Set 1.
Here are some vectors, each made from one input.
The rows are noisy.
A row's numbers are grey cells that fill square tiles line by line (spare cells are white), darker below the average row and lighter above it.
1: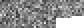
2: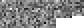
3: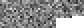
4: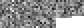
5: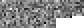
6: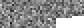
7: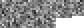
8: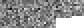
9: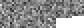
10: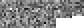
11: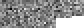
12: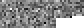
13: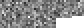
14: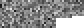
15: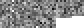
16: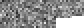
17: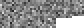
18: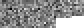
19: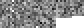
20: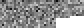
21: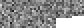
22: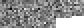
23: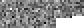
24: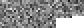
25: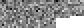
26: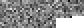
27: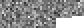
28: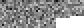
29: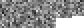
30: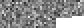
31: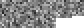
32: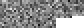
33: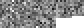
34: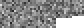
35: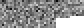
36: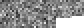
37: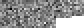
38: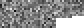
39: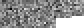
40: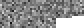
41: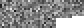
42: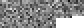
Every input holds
a point on a 5-point line and a true/false value.
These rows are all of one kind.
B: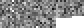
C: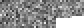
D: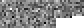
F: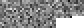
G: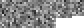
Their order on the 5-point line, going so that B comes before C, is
B, G, C, F, D.
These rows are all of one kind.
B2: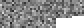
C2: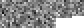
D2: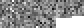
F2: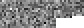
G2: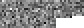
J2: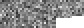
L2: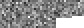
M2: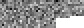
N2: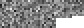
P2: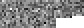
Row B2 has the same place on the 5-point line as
F2, G2 and P2.
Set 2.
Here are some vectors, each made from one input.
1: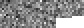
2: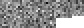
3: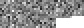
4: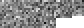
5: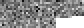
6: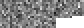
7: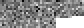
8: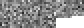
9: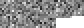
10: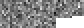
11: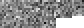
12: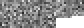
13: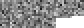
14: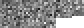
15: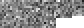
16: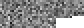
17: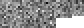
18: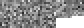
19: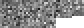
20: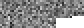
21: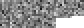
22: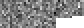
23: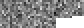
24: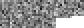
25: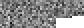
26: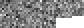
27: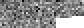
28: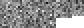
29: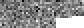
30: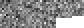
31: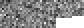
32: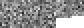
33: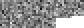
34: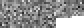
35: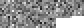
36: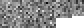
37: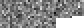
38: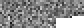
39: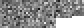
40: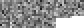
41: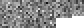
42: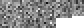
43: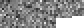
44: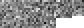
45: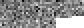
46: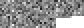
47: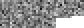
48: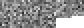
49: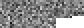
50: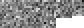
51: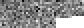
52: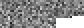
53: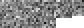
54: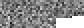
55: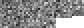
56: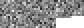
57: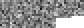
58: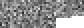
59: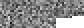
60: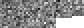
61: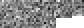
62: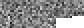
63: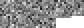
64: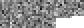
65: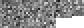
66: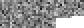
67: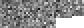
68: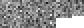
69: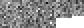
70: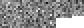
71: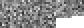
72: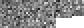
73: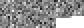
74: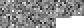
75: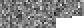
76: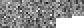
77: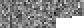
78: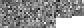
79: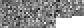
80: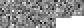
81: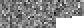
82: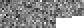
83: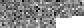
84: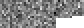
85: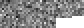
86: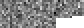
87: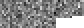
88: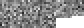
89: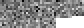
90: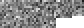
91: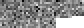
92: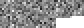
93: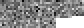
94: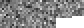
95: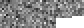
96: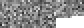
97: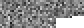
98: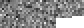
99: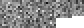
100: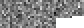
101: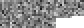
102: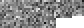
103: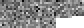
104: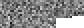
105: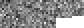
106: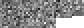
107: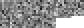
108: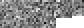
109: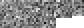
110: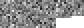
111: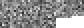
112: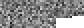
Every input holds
a point on a 5-point line and a true/false value.
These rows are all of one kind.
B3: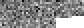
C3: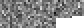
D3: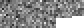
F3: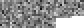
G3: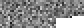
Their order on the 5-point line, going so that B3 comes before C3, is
B3, F3, D3, C3, G3.
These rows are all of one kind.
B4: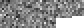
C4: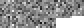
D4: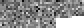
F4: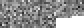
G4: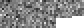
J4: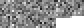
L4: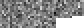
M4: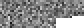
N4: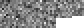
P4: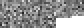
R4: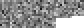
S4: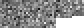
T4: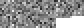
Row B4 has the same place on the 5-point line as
F4, G4, N4 and P4.
